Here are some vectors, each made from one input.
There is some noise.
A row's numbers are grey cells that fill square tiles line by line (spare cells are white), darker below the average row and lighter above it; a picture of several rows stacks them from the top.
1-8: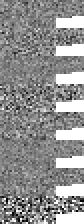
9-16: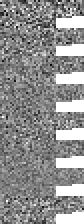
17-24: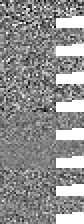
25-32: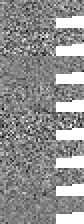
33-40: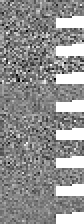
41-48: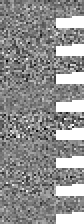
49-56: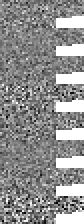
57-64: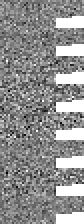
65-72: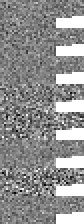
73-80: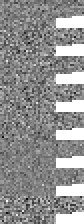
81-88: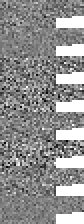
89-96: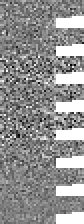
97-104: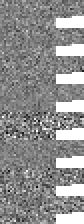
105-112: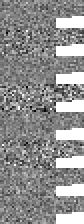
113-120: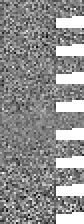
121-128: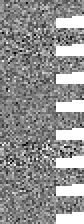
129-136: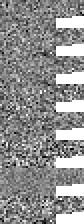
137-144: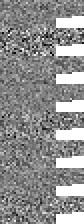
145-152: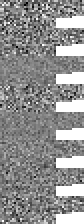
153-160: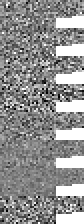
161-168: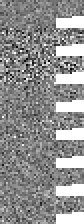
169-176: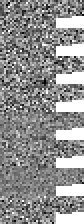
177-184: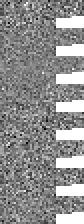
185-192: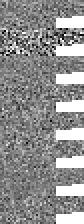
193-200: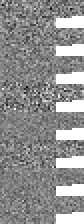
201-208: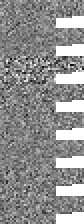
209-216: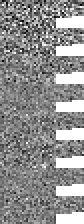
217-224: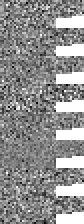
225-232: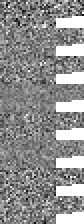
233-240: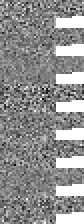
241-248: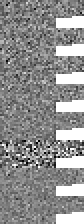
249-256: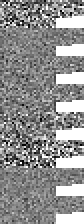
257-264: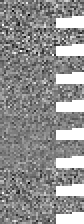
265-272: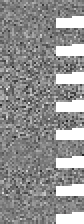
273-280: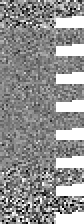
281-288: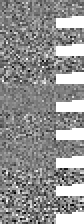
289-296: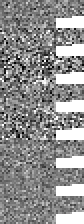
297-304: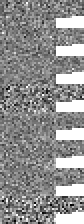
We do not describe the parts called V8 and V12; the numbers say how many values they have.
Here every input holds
either a point on a 10-point circle and a value of V8, or a point on an 11-point circle, or a value of V12.
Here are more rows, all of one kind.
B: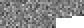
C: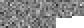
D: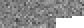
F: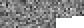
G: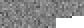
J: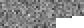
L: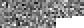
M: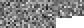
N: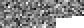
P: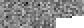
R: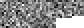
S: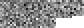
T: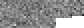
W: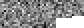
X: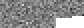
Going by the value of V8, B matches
J, T, W and X.
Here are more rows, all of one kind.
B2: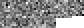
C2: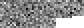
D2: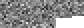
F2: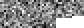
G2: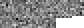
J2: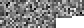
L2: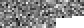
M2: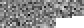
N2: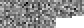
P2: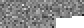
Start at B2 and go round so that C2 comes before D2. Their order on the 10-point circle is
B2, N2, F2, J2, C2, M2, D2, L2, G2, P2.
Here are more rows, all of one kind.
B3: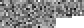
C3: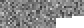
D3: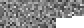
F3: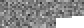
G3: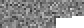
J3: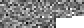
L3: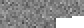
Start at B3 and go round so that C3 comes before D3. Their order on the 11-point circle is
B3, C3, L3, F3, J3, D3, G3.
